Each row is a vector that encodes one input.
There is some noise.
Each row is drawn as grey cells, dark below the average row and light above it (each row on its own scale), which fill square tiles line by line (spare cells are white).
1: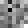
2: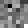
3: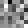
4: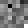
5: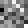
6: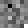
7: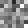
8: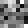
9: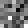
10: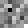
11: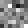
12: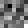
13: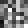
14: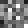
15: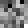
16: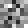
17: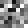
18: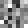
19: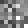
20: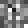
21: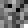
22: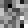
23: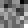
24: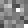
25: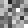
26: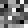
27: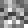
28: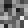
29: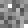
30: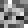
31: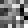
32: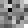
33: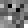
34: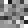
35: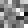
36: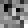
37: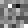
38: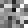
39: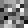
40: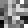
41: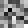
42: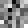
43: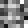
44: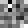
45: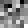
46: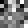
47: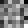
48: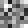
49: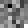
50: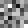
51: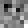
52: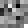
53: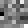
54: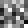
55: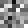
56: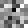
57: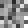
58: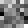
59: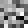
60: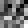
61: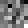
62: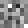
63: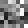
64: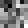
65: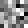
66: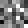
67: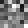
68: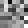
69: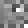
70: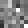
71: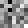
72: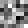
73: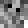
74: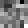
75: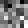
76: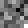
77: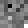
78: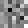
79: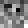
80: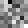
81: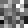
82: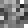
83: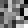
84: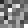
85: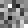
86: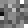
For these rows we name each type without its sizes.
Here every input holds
a point on each of three lines.
